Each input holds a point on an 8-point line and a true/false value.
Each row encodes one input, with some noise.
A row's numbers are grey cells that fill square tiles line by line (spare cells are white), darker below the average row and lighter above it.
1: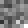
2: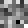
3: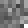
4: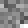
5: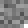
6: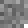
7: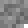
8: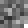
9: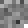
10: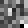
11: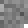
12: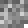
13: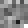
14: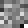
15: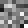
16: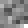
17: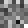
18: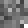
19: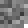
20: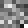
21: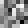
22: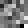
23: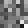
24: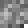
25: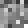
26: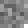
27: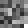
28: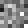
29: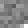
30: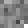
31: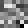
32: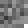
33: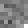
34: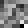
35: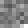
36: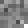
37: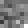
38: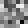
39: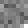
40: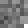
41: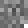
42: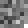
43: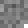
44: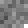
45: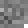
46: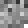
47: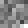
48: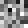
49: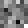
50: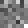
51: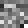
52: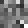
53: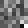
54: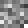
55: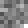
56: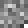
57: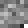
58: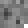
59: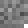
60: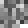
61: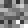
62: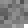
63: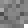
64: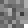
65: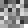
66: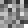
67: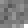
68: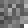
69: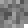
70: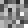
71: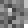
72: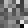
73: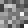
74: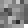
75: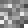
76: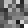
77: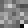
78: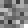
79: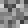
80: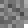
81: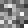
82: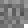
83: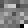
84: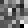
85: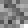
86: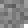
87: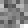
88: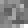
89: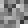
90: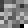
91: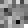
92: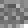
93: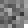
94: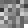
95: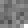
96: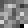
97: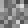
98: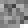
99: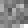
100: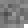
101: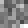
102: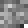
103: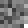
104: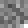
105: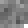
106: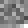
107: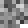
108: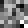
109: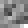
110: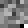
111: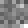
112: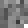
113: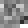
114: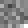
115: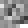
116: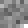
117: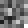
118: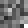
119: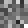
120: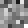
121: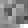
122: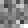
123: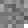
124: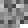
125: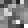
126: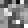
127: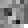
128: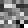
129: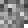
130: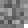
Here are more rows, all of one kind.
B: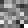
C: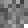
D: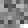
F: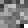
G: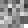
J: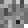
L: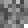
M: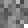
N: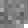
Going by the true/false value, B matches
F and G.
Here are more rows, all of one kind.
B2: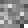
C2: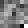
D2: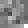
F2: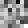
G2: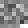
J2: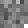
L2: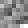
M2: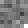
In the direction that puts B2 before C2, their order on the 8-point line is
G2, B2, L2, C2, F2, D2, M2, J2.
